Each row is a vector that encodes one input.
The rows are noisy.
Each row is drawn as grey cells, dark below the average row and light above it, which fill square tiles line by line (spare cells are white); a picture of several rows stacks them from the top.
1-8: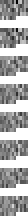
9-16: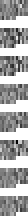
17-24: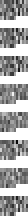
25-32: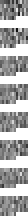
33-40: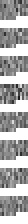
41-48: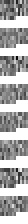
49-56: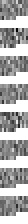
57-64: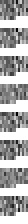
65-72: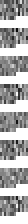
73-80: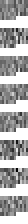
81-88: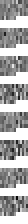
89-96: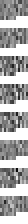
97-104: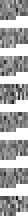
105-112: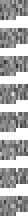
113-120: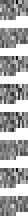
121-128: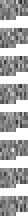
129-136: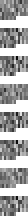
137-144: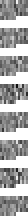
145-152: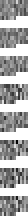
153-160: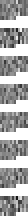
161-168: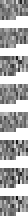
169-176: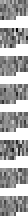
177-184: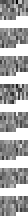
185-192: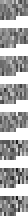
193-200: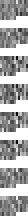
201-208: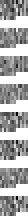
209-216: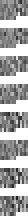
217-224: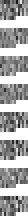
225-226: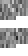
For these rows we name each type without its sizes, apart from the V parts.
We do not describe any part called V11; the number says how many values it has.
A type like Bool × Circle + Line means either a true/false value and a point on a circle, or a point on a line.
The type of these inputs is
Circle + (Line × Line + Unit) × V11.
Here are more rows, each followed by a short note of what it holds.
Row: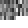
a point on a circle
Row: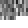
a point on a circle
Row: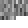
a point on each of two lines and a value of V11
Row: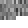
a point on each of two lines and a value of V11
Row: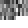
a point on a circle
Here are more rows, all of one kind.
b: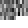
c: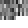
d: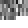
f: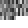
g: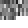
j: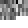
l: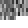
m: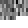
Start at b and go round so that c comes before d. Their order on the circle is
b, f, c, g, d, j, m, l.
